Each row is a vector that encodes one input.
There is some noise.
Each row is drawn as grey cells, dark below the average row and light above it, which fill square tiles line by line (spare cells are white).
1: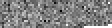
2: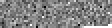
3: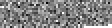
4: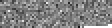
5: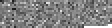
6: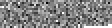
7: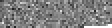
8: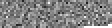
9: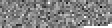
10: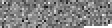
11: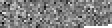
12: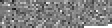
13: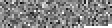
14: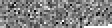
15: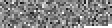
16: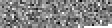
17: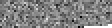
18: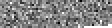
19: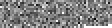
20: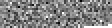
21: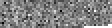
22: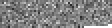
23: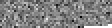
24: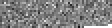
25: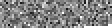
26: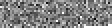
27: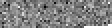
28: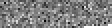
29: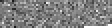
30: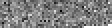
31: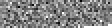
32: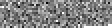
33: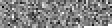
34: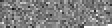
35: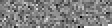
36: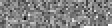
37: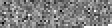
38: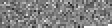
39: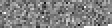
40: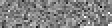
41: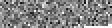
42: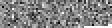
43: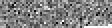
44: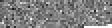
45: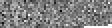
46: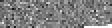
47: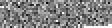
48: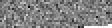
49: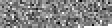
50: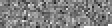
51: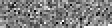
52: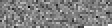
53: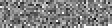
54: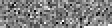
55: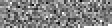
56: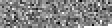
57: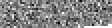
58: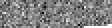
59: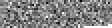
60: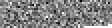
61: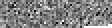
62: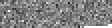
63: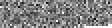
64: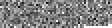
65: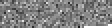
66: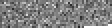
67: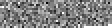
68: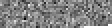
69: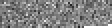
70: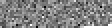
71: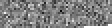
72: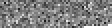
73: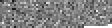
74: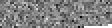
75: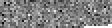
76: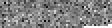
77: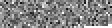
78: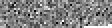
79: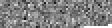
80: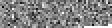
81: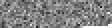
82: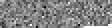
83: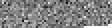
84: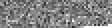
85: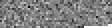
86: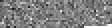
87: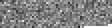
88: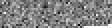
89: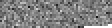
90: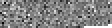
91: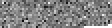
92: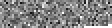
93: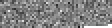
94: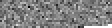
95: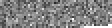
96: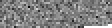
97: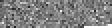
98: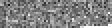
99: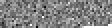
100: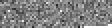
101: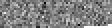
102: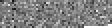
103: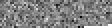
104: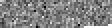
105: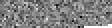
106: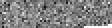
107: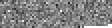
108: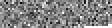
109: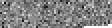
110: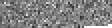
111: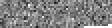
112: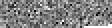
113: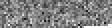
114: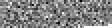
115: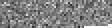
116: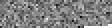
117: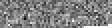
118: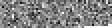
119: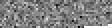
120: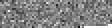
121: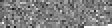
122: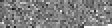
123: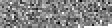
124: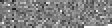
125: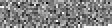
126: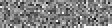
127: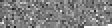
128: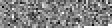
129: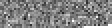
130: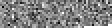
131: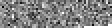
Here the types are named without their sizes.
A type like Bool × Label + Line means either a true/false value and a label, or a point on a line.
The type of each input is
Circle + List(Line).
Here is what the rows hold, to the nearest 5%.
About 30% of them hold a point on a circle. The rest are lists of points on a line.
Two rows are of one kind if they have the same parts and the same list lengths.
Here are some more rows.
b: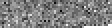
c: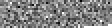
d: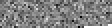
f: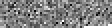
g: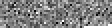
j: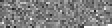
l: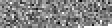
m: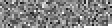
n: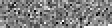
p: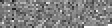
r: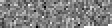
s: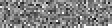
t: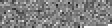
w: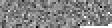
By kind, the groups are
b, r, w
c, l, m, s
d, j, p, t
f, g, n

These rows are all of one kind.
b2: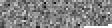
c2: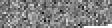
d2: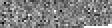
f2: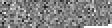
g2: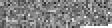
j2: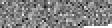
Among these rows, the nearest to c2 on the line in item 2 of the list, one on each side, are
b2 and d2.
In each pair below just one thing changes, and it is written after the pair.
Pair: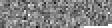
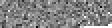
the place on the line in item 2 of the list
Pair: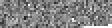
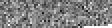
the place on the line in item 1 of the list
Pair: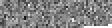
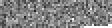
the place on the line in item 2 of the list
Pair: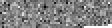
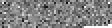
the place on the line in item 2 of the list
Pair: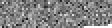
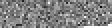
the place on the line in item 1 of the list
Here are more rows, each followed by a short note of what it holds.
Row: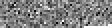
the empty list
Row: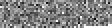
a point on a circle
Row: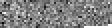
a list of two items
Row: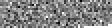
a point on a circle
